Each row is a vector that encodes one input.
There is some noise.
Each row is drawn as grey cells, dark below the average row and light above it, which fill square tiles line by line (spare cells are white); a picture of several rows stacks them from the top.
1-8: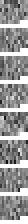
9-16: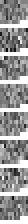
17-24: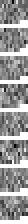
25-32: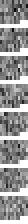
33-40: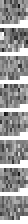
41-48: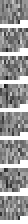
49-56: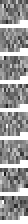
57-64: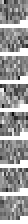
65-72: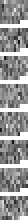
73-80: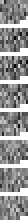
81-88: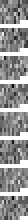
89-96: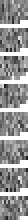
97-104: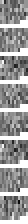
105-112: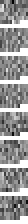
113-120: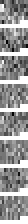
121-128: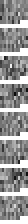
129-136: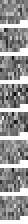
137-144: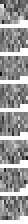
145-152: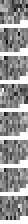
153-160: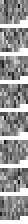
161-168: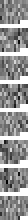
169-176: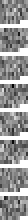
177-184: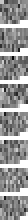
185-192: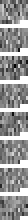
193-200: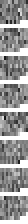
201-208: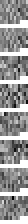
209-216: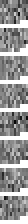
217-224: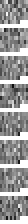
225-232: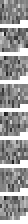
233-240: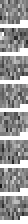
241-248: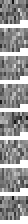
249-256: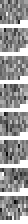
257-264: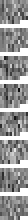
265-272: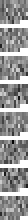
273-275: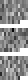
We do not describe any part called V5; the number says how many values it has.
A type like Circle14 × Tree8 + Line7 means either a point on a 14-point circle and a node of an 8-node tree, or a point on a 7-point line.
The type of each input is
Bool × Bool × Bool + Label6 × (Line11 + V5) + Label11.
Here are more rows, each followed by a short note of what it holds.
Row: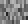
one of 6 labels and a value of V5
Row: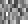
one of 6 labels and a point on an 11-point line
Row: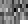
three true/false values
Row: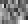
three true/false values
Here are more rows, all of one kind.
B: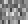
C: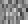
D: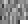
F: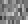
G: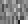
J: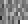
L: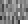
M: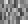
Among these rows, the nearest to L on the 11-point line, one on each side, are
C and J.
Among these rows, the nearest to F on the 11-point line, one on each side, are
B and G.
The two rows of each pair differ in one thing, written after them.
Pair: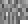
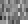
the label
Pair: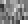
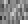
the place on the 11-point line
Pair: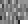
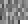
the label
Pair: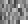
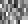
the label
